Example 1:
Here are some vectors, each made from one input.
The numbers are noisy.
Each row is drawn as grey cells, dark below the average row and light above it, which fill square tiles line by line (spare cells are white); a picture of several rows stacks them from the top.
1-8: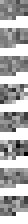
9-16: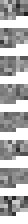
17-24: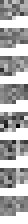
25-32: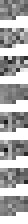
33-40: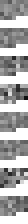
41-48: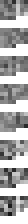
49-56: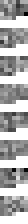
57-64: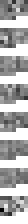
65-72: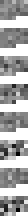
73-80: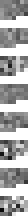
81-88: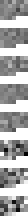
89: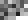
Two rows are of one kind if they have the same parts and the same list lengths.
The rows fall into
3 kinds.
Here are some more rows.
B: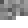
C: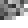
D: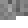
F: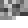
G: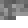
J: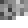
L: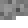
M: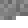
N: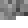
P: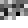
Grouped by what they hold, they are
B, F, J
C, P
D, G, L, M, N

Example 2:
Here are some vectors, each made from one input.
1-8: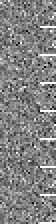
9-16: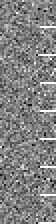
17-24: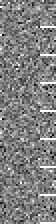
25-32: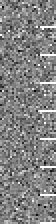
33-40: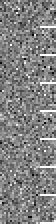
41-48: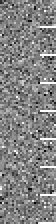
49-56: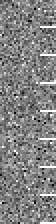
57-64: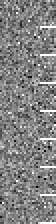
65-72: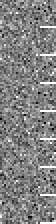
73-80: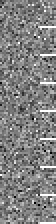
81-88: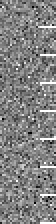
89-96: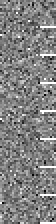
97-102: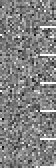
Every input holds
a point on a 13-point circle and three true/false values.
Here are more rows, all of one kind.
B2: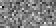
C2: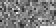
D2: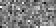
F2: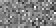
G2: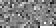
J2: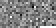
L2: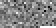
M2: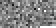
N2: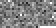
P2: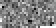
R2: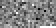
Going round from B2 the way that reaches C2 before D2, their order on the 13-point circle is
B2, P2, M2, J2, F2, N2, L2, R2, C2, D2, G2.
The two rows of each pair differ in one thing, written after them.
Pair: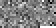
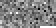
the place on the 13-point circle
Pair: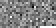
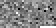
the place on the 13-point circle
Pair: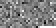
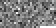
the place on the 13-point circle
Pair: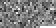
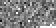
one of the three true/false values
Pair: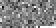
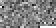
the place on the 13-point circle
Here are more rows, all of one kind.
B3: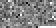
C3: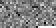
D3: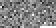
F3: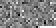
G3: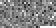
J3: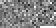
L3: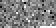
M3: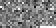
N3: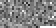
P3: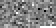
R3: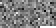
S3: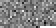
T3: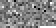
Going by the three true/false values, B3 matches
C3, F3, M3 and T3.
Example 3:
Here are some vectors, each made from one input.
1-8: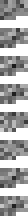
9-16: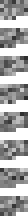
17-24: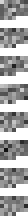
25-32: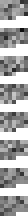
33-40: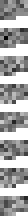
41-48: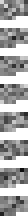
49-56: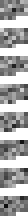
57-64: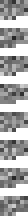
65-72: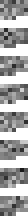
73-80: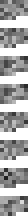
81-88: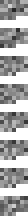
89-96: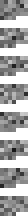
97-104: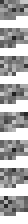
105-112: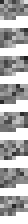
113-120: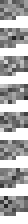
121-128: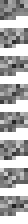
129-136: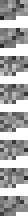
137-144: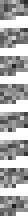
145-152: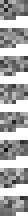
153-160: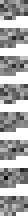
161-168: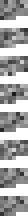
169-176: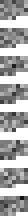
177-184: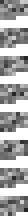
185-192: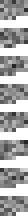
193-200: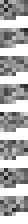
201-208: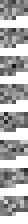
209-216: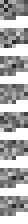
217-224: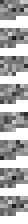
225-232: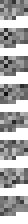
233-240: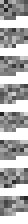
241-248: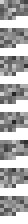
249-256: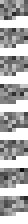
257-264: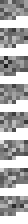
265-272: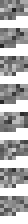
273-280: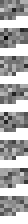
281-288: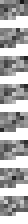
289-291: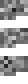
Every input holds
either a point on an 11-point circle, or a point on an 11-point line.
